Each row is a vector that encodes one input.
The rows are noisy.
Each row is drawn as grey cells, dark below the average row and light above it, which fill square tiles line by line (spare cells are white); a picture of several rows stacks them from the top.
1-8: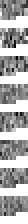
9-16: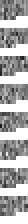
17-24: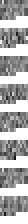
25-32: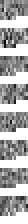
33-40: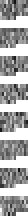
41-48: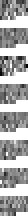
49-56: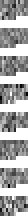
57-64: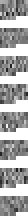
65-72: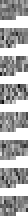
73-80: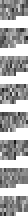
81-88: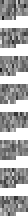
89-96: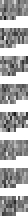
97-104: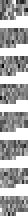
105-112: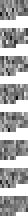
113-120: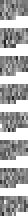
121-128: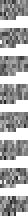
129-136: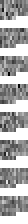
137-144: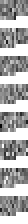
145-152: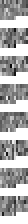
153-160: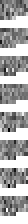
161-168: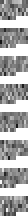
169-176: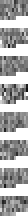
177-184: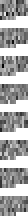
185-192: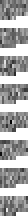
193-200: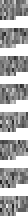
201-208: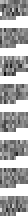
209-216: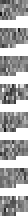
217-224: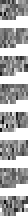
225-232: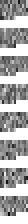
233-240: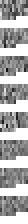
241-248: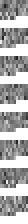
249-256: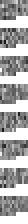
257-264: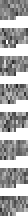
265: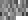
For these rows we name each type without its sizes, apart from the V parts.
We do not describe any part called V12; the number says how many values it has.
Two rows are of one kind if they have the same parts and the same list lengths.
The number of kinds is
2.
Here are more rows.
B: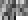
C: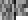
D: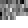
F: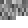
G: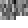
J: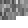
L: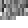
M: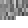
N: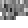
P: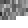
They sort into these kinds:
B, C, F, G, L, M
D, J, N, P

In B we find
a point on a circle and a value of V12.
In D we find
a point on a line, a true/false value and a value of V12.
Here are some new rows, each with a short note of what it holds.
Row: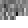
a point on a line, a true/false value and a value of V12
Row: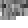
a point on a circle and a value of V12
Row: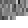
a point on a line, a true/false value and a value of V12
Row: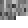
a point on a circle and a value of V12
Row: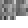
a point on a line, a true/false value and a value of V12
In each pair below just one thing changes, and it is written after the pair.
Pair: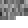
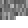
the value of V12
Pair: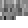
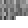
the true/false value
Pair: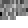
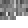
the true/false value
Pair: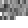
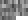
the value of V12
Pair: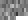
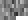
the place on the line
